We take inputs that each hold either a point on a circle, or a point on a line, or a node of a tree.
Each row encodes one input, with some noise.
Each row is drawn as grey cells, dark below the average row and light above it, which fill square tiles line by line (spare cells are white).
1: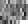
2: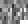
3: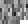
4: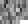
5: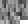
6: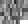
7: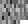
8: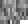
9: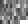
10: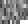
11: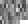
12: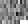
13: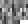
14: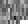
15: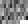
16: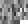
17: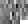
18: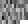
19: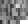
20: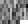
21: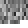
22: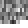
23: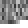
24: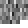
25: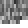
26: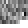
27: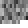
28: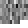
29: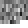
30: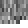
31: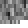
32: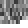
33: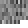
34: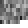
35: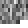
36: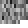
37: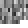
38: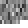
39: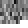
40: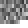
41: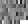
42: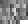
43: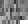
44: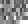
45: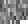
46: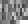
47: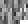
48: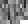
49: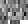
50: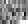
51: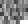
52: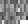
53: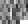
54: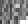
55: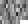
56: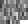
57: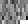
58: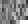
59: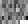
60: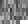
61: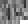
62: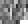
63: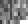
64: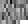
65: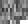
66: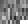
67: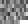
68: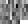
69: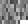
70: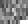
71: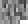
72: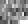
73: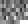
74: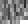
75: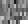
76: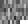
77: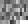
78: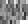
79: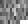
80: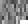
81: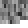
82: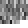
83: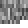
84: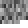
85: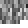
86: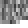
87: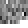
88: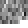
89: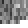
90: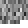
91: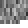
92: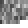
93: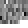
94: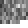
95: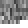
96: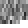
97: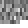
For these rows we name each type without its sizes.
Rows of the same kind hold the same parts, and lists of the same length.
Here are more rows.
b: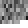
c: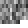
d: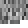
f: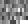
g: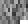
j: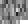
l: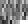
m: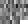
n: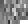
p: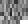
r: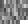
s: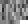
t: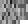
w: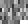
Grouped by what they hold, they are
b, f, j, s, t
c, d, g, l, m, w
n, p, r

